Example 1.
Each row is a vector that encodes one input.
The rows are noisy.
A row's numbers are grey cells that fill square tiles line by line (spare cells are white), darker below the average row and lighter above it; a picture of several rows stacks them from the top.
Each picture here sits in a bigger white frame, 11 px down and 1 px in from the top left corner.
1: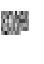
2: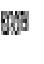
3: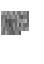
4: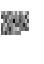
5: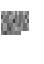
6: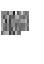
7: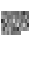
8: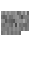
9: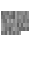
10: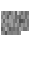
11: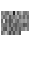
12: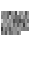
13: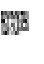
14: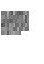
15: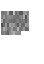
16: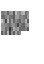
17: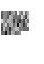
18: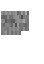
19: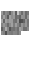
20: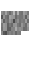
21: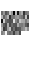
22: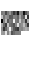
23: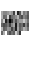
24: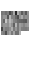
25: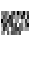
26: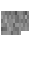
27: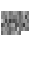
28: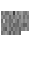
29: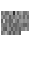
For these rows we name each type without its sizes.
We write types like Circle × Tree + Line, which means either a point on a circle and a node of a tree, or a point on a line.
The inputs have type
Line.
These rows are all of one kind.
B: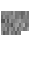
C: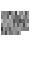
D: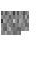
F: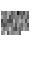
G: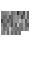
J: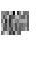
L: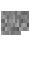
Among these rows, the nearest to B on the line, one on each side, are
G and L.
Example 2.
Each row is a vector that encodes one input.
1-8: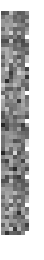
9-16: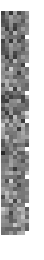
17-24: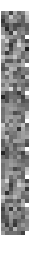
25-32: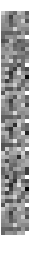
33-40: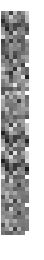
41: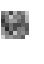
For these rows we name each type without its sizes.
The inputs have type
Line.
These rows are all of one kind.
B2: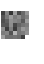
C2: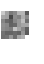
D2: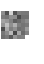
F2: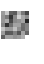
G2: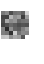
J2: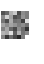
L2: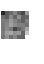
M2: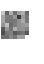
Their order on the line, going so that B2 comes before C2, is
G2, B2, L2, J2, D2, M2, C2, F2.
